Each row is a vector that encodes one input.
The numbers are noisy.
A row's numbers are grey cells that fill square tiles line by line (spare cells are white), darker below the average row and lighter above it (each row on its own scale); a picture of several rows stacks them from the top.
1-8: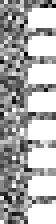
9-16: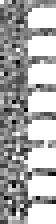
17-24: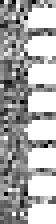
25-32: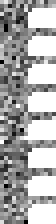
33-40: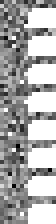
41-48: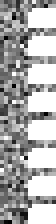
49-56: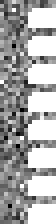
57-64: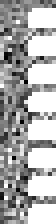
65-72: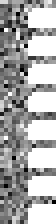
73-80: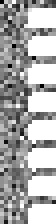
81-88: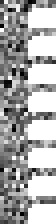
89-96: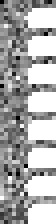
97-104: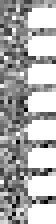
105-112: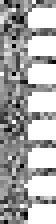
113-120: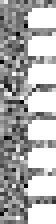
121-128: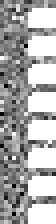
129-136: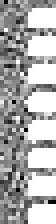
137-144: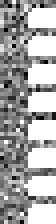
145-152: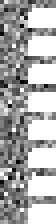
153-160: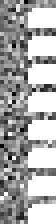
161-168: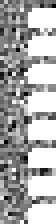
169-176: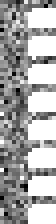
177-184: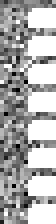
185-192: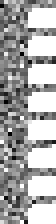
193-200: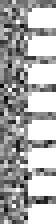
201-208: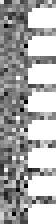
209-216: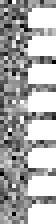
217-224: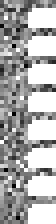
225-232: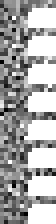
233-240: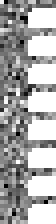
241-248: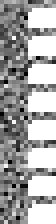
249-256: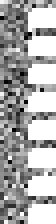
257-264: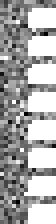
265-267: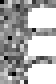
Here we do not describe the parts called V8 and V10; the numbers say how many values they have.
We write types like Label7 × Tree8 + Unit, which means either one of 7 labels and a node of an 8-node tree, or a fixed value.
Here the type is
Bool × V10 + Line6 × (Tree13 + V8).
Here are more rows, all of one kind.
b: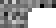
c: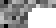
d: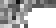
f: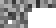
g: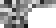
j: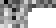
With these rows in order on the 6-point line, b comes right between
c and f.
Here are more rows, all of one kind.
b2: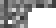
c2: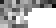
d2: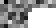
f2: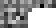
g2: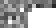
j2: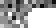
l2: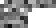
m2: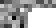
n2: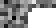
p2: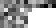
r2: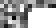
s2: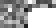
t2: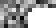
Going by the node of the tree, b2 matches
c2, f2 and j2.
